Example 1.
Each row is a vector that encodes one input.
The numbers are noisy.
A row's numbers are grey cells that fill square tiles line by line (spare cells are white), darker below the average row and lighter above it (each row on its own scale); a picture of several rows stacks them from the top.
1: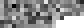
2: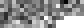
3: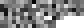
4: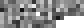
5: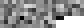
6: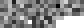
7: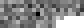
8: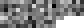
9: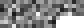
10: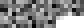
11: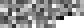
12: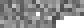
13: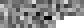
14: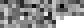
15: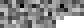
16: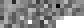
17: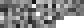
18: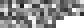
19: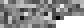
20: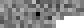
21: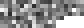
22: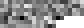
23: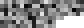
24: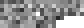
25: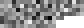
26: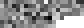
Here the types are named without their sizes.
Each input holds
three true/false values.
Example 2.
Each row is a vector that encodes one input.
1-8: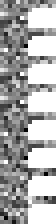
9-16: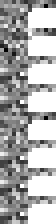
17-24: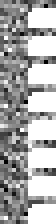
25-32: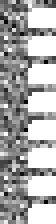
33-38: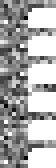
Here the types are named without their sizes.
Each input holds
a label.
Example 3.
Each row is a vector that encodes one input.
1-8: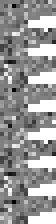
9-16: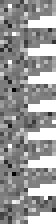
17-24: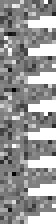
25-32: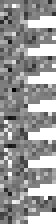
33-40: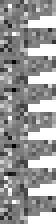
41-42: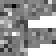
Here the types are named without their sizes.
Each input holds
a point on a line.
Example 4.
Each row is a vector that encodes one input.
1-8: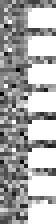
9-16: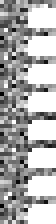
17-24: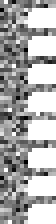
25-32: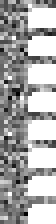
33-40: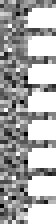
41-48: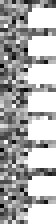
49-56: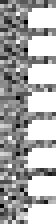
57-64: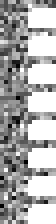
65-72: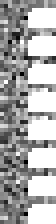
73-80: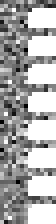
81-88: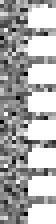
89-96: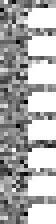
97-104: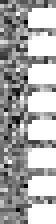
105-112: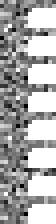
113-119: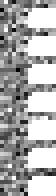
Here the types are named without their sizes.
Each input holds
a label.
